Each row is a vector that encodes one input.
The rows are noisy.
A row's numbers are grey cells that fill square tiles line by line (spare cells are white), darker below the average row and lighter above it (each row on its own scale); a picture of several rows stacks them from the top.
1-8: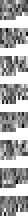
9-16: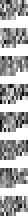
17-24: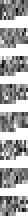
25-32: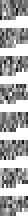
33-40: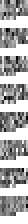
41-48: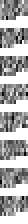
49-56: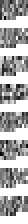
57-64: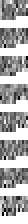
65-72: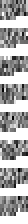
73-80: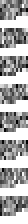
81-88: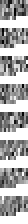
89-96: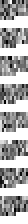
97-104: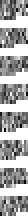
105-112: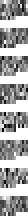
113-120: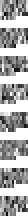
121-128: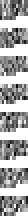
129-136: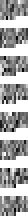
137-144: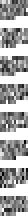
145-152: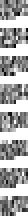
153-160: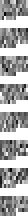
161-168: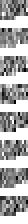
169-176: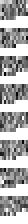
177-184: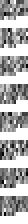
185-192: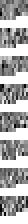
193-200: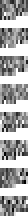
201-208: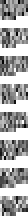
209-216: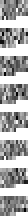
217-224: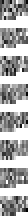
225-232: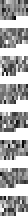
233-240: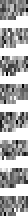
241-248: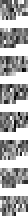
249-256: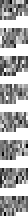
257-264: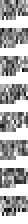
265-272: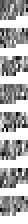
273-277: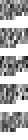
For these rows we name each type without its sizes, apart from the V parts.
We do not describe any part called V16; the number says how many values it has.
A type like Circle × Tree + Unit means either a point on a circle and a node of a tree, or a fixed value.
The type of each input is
(Bool × Bool × Bool × Bool × Bool + Line) × V16.
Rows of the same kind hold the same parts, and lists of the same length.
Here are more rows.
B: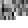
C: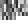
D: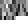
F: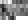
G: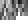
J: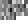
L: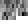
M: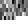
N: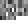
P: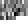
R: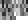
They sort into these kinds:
B, D, F, G, J, M, N, P
C, L, R

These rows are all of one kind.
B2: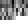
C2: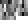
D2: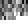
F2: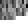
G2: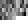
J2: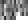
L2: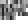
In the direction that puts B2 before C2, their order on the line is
D2, B2, G2, F2, C2, J2, L2.
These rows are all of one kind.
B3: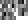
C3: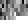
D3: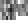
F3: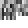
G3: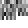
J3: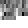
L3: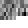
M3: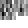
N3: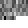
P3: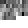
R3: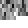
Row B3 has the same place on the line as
J3, N3 and R3.
